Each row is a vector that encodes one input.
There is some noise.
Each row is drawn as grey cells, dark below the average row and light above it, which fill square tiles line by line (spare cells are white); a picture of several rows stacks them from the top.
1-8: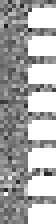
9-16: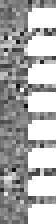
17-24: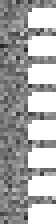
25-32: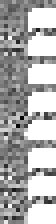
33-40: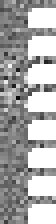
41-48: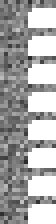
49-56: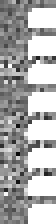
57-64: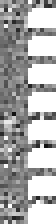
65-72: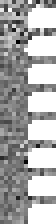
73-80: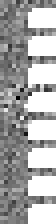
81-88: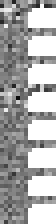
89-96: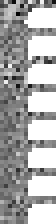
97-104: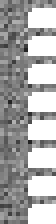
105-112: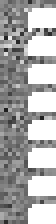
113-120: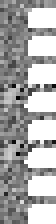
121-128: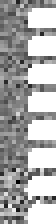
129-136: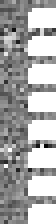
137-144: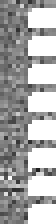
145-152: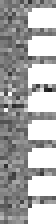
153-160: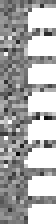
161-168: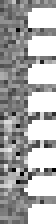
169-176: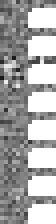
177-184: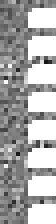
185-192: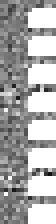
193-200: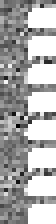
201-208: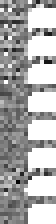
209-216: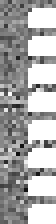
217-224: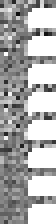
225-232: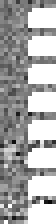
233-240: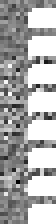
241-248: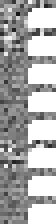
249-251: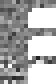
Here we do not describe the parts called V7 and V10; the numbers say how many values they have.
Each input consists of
either a point on a 5-point line, a true/false value, a value of V7 and a value of V10, or a point on a 6-point line.
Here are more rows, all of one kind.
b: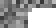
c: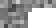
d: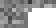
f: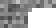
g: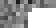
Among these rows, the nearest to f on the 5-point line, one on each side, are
c and d.
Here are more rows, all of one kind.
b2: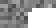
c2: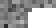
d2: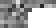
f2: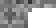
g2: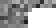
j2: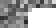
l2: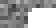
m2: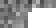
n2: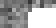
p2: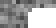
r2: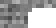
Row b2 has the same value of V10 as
f2 and p2.
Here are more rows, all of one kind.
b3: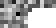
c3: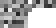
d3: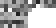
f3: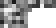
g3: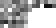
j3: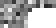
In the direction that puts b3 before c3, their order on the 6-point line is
f3, b3, j3, g3, c3, d3.
